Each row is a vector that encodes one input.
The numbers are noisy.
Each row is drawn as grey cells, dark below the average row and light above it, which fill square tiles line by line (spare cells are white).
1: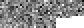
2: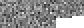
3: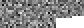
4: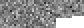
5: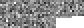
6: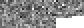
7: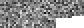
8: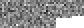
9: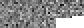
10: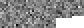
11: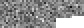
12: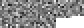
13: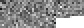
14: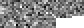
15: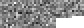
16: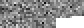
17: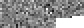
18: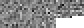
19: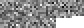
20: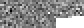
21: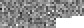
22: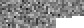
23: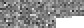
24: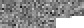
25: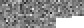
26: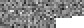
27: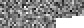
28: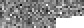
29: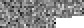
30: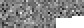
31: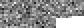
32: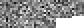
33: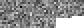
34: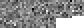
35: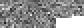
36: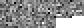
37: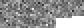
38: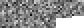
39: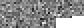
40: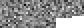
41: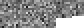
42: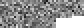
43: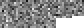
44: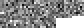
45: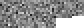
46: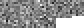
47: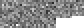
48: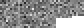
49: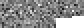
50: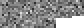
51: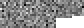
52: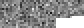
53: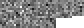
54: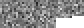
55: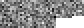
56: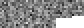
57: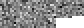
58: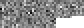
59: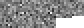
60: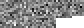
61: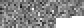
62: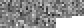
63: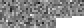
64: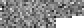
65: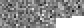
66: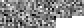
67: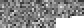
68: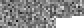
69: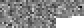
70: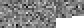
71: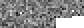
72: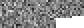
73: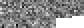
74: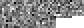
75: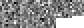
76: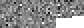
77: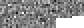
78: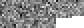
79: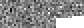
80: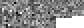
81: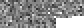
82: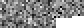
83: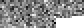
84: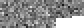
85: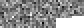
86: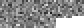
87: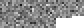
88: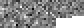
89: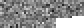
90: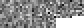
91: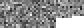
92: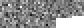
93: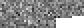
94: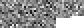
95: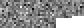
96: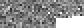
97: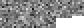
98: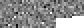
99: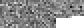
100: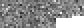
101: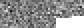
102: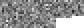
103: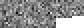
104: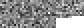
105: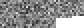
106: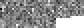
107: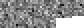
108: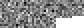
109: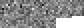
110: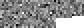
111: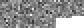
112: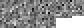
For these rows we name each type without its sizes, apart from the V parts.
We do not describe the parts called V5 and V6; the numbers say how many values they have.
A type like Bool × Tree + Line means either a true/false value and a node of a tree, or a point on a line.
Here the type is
(Bool × Label × Line × Line + V5) × V6.
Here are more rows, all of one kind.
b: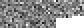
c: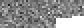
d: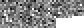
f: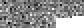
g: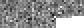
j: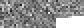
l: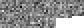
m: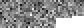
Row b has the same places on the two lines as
c and d.
